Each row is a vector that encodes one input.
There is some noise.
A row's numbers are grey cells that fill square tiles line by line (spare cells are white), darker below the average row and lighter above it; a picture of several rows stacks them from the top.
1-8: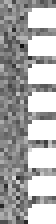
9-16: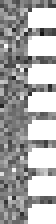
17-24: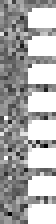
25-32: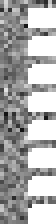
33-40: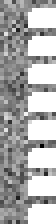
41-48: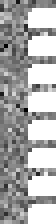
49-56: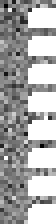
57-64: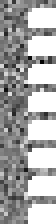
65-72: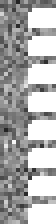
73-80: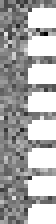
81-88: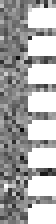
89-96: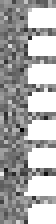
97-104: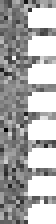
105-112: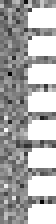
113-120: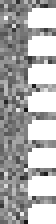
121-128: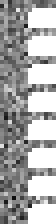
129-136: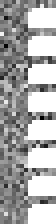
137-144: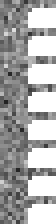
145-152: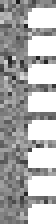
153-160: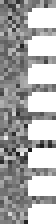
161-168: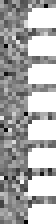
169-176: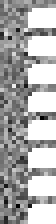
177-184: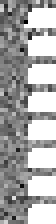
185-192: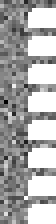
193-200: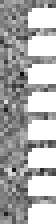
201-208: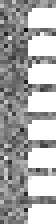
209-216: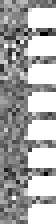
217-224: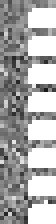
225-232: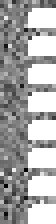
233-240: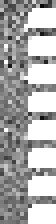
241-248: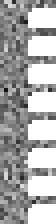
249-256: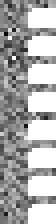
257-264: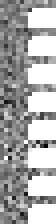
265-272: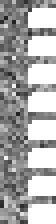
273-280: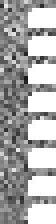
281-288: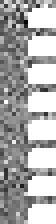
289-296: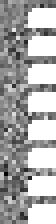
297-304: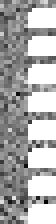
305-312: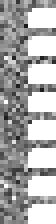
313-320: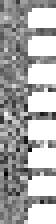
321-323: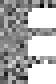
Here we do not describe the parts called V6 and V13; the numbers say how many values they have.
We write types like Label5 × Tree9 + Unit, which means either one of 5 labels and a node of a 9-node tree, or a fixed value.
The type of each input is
Bool × Bool × Bool × (Tree9 + V13) × V6.
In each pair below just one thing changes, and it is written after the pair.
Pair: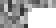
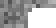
the value of V6
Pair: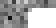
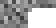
the value of V6
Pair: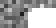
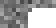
the value of V13
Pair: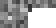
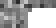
the value of V6
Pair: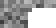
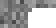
the value of V6
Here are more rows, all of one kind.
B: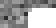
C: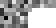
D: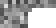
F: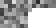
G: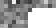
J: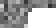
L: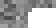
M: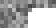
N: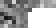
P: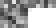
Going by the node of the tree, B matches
F, J and L.
